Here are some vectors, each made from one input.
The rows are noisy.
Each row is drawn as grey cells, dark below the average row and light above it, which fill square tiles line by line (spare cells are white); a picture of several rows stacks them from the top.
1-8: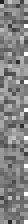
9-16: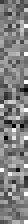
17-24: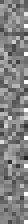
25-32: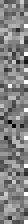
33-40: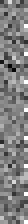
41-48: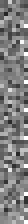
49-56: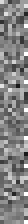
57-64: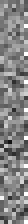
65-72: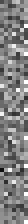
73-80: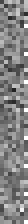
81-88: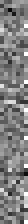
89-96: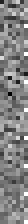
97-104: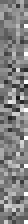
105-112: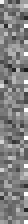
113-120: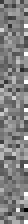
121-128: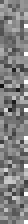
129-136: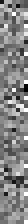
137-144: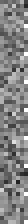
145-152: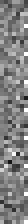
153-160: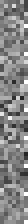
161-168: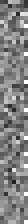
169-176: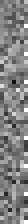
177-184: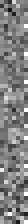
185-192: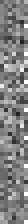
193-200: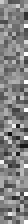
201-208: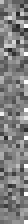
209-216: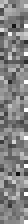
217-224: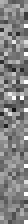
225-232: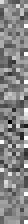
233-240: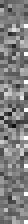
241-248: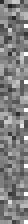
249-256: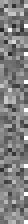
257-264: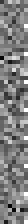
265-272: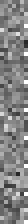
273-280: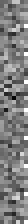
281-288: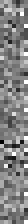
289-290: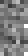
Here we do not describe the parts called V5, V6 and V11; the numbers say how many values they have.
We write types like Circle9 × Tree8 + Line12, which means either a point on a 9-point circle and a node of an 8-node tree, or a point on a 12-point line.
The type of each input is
Label12 + Line8 + Tree8 × V5 × V6 × V11.
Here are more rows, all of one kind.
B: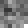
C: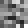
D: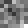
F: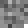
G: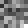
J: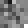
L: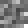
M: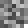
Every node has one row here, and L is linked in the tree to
C and D.
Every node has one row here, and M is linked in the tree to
C and G.
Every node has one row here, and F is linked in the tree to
B, C and J.
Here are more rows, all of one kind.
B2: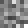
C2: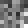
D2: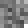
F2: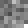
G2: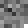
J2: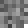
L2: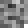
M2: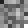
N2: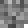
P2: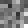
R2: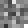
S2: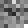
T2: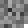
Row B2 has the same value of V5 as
F2, M2, R2 and S2.
